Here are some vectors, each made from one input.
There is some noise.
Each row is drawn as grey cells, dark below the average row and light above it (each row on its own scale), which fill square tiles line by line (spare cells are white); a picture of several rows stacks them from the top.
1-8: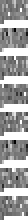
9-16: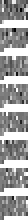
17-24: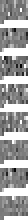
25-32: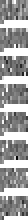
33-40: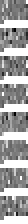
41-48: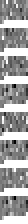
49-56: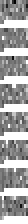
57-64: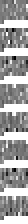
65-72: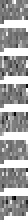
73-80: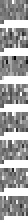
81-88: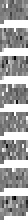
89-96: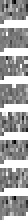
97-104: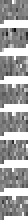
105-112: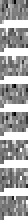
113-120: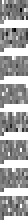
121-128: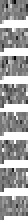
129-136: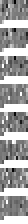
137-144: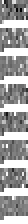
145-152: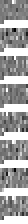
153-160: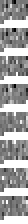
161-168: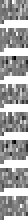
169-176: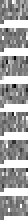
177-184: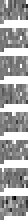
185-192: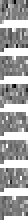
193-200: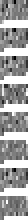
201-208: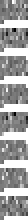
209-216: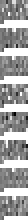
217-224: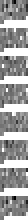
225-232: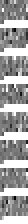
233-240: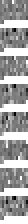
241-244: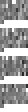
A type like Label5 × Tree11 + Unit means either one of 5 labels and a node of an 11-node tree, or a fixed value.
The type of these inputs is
Line6 + (Line7 + Line9) × Line8.
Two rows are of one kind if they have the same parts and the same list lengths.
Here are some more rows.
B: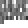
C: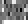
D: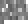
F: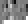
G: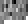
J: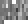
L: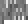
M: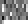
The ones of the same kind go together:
B, J
C, D, L, M
F, G

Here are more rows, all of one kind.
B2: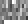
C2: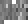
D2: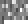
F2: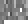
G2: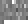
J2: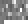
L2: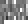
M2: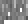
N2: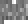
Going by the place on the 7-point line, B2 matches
D2 and J2.
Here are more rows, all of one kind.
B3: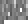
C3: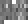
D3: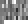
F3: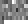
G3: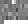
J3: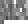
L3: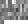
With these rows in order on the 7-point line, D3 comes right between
B3 and L3.
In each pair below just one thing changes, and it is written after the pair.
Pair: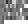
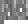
the place on the 7-point line
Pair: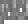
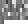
the place on the 7-point line
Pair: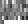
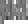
the place on the 8-point line
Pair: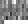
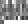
the place on the 8-point line
